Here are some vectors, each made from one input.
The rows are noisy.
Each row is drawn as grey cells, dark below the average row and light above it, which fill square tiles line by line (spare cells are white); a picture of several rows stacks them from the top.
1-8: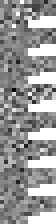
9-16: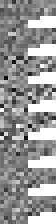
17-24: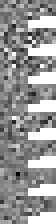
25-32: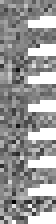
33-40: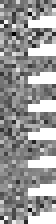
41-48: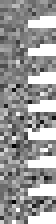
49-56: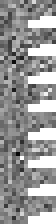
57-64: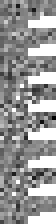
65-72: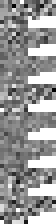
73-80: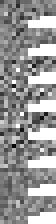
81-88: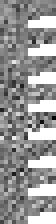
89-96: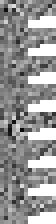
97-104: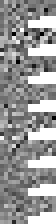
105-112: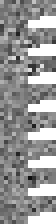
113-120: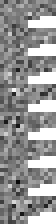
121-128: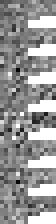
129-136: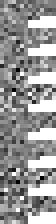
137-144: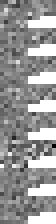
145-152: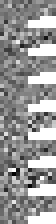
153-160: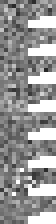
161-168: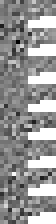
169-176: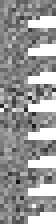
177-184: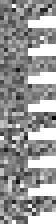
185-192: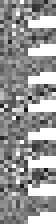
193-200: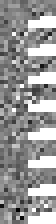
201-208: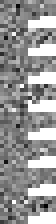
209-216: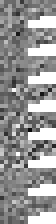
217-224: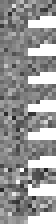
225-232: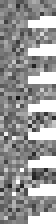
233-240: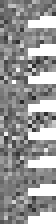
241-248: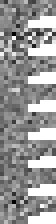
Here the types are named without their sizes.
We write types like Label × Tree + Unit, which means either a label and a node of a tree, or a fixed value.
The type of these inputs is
Label × Tree × Tree × (Tree + Unit) + Line.
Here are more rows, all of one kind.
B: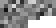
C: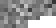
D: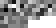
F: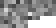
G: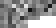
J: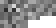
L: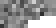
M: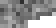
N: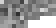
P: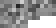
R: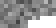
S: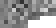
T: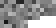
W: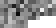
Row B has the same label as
C, J, N and P.
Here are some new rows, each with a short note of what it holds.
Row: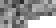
a label and a node of each of three trees
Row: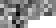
a label and a node of each of two trees
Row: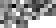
a point on a line
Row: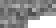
a label and a node of each of two trees
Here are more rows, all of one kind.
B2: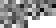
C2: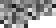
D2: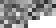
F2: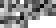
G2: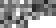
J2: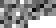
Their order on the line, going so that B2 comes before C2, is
B2, C2, D2, J2, G2, F2.
